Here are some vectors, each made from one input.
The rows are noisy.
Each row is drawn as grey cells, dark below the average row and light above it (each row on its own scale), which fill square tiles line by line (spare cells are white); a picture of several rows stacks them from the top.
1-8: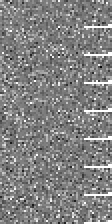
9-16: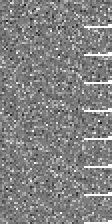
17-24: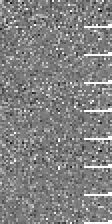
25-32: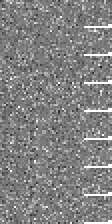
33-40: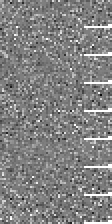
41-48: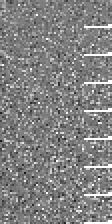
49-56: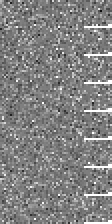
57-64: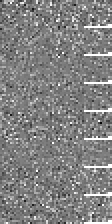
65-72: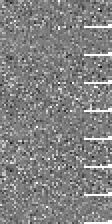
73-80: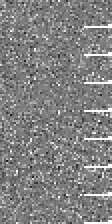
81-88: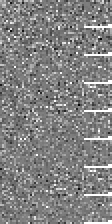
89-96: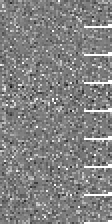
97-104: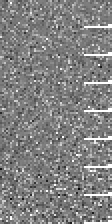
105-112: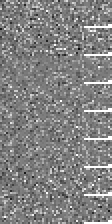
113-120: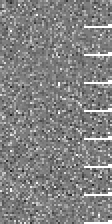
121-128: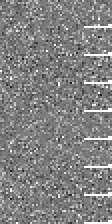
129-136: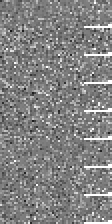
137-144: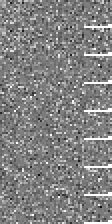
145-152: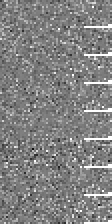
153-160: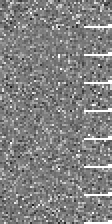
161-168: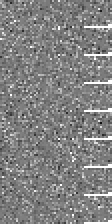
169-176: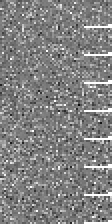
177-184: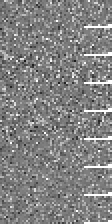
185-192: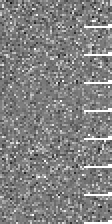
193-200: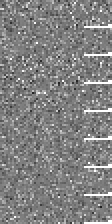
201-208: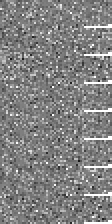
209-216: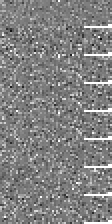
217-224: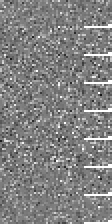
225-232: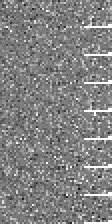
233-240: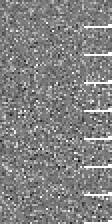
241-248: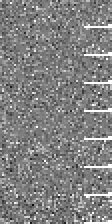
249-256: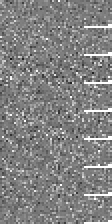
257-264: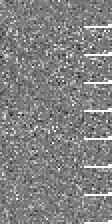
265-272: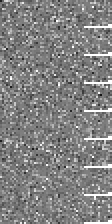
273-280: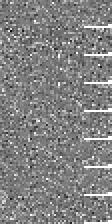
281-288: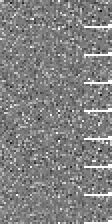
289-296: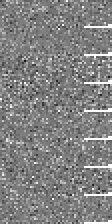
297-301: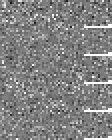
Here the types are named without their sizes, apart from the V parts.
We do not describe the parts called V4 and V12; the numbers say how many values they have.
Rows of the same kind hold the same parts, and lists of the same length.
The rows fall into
3 kinds.
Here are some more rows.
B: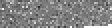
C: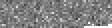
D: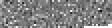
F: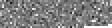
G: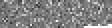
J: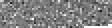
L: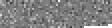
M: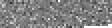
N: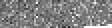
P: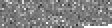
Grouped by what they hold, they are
B, G, N, P
C
D, F, J, L, M

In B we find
a point on a circle, a true/false value and a value of V12.
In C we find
a fixed value.
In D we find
a node of a tree and a value of V4.
